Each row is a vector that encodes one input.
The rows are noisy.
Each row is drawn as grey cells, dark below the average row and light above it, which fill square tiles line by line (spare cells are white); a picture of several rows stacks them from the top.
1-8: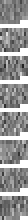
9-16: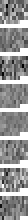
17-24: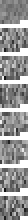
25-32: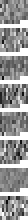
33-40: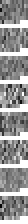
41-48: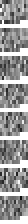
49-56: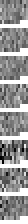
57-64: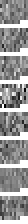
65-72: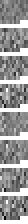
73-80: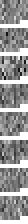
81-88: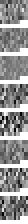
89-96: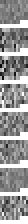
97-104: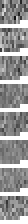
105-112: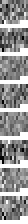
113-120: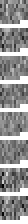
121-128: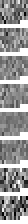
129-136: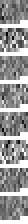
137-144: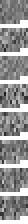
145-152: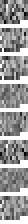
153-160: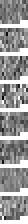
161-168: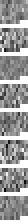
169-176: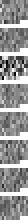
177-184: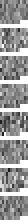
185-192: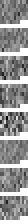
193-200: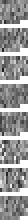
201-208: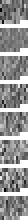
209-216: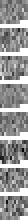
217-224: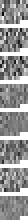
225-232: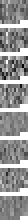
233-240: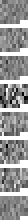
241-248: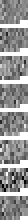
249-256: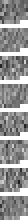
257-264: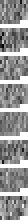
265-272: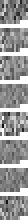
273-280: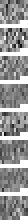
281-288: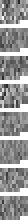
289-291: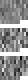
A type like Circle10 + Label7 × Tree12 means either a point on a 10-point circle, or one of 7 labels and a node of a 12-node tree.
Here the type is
Label9.
